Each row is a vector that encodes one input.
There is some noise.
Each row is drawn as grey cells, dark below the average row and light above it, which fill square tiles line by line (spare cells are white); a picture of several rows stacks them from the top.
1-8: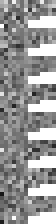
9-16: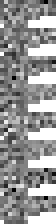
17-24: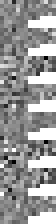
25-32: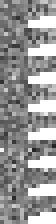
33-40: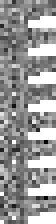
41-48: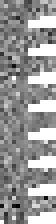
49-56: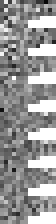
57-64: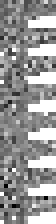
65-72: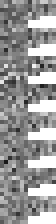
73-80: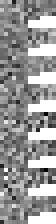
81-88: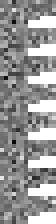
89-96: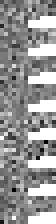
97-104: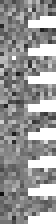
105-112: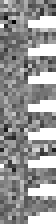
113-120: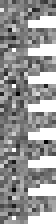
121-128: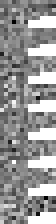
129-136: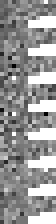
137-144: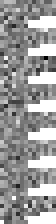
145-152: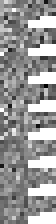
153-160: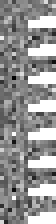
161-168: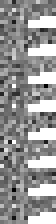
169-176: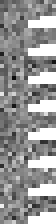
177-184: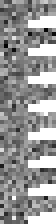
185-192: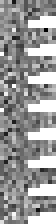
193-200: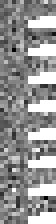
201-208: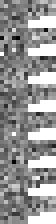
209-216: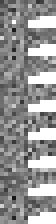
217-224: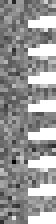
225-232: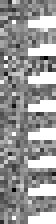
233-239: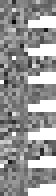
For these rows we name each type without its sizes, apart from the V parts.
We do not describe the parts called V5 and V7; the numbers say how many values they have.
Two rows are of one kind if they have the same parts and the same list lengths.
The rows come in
3 kinds.
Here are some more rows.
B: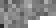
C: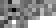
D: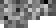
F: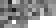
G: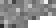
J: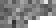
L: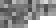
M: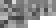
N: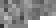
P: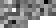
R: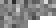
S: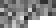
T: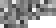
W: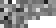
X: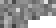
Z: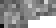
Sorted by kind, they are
B, C, G, S, Z
D, P, T, W
F, J, L, M, N, R, X

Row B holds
a point on each of two lines, a true/false value and a value of V5.
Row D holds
a point on each of two lines and a value of V7.
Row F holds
a point on each of two lines, a node of a tree and a true/false value.
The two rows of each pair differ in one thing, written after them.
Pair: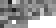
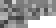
the place on one of the two lines
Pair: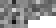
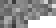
the place on one of the two lines
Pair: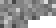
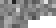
the true/false value
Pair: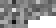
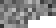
the place on one of the two lines
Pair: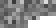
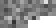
the true/false value
